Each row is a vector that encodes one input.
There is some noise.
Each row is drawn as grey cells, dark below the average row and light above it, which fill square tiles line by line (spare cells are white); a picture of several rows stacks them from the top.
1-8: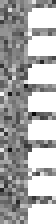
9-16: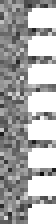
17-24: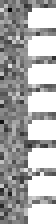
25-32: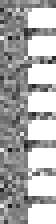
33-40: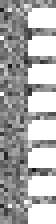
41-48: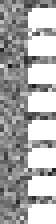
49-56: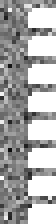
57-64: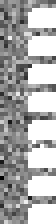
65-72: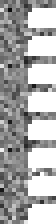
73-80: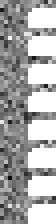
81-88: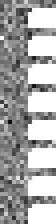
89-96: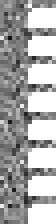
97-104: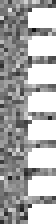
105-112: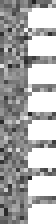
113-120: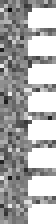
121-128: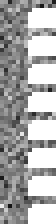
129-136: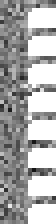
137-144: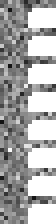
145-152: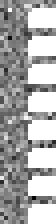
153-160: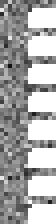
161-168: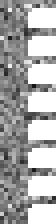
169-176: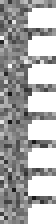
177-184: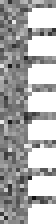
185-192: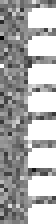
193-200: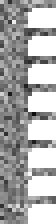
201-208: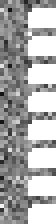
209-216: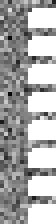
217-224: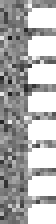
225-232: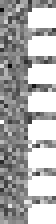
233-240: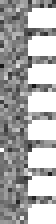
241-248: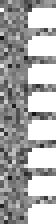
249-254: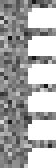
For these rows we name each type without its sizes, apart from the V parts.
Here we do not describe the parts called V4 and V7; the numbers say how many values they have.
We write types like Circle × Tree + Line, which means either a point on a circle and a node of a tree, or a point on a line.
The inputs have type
Label + Line + (Tree + V4) × V7.
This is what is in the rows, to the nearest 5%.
About 30% of them hold a label. About 15% of them hold a point on a line. The rest hold a value of V7, together with either a node of a tree, or a value of V4.
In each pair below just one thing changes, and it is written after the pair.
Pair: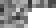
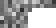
the value of V4
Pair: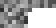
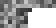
the value of V4
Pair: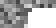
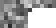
the value of V4
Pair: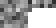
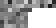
the value of V4
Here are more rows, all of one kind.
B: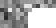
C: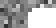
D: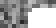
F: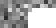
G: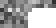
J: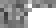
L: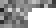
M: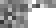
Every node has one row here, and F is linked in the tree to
D.
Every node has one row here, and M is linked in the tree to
C and J.
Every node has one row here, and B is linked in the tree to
D and J.
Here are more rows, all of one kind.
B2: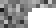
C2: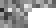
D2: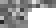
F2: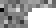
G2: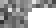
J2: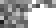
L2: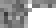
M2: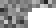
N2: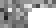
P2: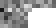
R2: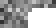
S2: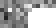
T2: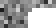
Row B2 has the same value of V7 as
F2, M2 and T2.
